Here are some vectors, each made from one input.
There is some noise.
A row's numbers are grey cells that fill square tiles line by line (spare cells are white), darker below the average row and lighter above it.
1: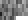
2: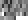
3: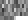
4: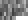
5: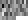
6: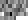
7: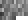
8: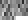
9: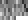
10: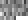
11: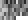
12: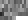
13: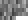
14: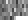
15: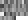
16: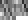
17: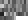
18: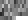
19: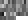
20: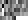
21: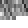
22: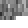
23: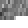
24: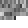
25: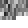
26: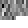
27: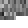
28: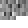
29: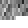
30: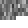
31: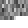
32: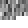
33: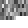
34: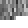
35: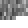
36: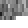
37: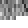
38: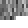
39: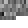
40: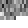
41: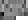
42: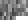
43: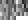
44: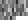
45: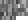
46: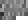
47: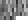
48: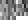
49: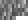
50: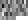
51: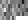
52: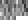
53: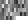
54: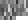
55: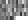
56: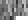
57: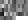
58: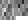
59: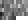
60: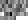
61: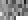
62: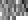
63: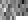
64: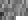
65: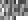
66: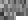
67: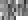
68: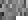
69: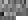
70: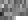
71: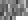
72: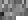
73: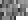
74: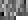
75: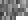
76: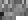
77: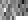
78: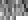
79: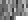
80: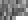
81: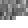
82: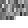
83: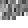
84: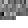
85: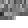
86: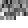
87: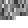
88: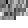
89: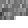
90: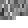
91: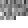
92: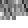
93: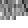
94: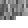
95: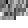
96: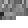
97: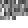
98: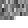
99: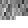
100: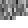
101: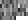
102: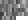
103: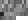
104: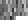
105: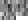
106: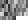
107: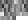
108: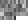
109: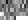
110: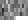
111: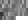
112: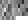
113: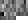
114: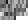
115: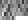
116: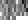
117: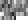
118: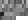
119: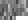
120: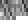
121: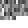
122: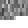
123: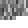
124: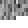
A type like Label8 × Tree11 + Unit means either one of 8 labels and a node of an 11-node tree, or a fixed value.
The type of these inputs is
(Label9 + Line8) × Line8.
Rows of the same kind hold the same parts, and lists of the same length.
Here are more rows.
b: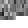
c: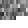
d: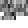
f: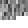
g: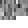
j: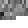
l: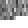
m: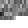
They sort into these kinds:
b, c, j, l, m
d, f, g

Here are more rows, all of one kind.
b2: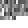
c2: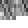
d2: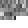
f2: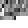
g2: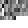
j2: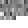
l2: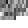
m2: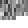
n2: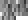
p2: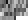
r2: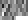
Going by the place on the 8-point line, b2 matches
c2, j2 and m2.
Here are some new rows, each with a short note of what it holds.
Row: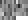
one of 9 labels and a point on an 8-point line
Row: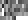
one of 9 labels and a point on an 8-point line
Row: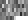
a point on each of two 8-point lines
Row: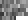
a point on each of two 8-point lines
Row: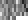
one of 9 labels and a point on an 8-point line
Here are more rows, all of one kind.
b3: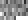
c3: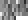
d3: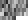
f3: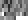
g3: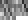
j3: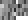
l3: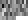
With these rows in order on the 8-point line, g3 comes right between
b3 and f3.
